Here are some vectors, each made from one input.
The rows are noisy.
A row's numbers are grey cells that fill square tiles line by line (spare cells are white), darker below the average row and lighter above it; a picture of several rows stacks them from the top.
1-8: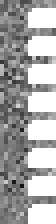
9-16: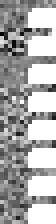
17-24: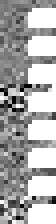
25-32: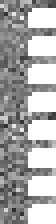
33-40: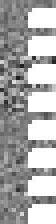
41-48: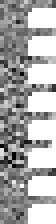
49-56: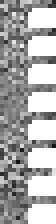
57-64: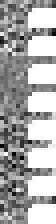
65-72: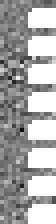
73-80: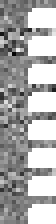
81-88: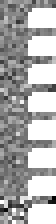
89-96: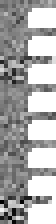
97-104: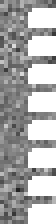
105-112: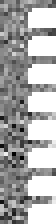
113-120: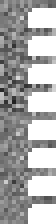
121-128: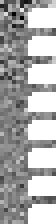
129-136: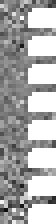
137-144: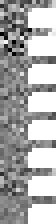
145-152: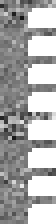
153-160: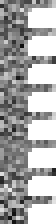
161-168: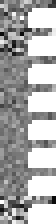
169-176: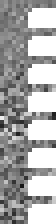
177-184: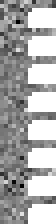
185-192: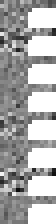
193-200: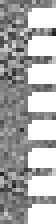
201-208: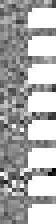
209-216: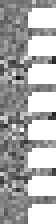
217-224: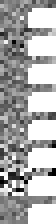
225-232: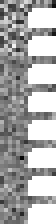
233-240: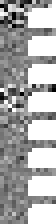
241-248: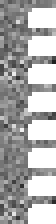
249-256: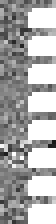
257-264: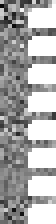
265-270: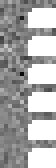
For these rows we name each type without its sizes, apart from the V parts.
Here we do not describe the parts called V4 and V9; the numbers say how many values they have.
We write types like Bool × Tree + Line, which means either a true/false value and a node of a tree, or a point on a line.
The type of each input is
Bool × (Tree × V4 + V9).
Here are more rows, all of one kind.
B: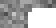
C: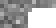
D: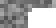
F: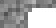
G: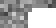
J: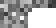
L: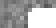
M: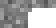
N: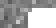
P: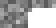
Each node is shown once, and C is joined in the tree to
D, J and M.
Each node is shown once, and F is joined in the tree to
N.
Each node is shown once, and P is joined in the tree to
L.
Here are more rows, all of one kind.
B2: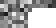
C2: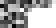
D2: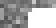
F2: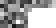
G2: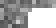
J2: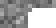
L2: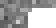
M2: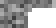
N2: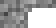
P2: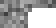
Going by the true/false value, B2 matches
J2 and M2.
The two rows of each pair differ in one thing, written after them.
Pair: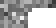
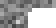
the true/false value
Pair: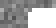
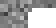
the value of V4
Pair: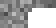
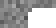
the value of V4
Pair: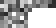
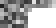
the true/false value
